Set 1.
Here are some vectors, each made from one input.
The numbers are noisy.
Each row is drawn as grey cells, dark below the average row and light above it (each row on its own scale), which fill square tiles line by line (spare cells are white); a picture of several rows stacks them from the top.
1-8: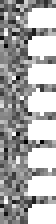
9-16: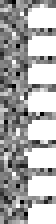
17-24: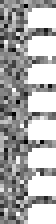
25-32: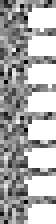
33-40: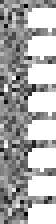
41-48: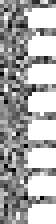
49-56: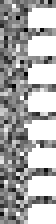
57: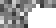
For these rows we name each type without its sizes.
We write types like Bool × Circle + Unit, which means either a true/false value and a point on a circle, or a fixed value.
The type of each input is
Label.
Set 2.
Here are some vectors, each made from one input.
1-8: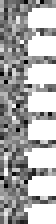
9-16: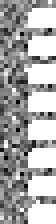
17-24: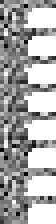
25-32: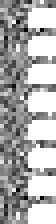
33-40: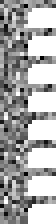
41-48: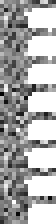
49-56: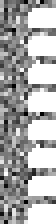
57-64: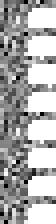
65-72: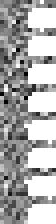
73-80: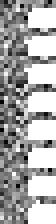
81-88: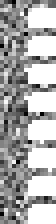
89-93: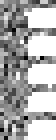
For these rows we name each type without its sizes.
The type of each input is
Label.
